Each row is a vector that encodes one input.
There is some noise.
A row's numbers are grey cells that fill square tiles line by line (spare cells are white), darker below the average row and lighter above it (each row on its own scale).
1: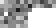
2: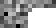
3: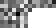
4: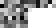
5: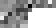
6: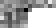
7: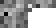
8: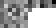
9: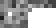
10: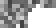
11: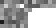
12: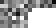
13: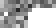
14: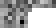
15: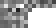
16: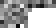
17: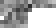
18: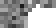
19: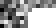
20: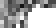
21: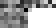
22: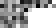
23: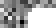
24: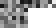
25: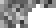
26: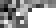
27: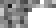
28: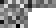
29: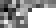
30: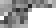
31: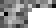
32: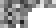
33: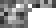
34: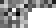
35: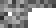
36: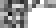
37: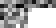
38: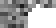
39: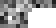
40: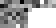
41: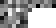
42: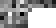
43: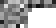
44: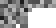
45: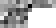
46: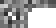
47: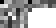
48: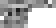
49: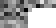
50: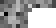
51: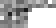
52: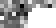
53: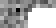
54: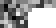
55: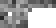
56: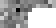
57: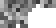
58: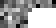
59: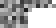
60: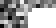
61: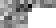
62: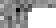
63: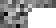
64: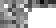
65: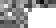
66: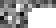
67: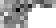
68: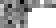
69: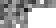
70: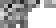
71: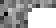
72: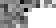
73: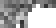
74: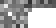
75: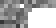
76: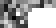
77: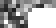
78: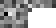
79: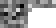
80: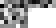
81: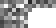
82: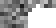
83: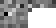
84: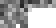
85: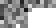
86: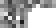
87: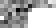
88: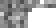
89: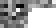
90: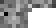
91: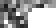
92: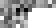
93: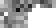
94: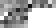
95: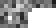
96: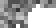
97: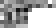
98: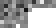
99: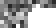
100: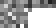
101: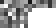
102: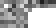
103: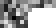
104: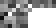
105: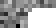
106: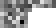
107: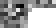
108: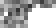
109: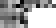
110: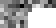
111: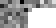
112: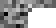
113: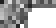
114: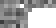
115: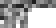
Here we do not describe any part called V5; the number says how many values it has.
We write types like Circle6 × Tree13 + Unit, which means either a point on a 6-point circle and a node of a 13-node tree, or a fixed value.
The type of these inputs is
(Bool × Bool × Bool × Bool + Unit) × V5 + Line4.
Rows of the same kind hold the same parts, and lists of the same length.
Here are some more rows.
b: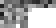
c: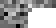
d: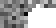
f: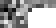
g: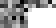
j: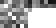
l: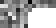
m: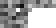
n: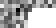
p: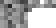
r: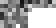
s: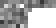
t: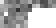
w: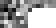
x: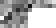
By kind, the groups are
b, g, j, l, n, p, r, s, t, x
c, d, m
f, w

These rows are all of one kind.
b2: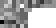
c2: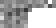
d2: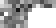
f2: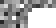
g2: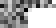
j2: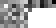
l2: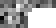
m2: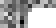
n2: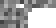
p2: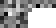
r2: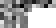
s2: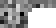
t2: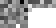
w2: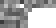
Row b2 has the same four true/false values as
g2, m2 and s2.
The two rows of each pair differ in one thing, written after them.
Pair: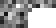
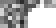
the value of V5
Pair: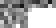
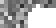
the value of V5
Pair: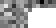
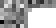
one of the four true/false values
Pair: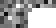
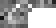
one of the four true/false values
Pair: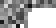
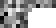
the value of V5
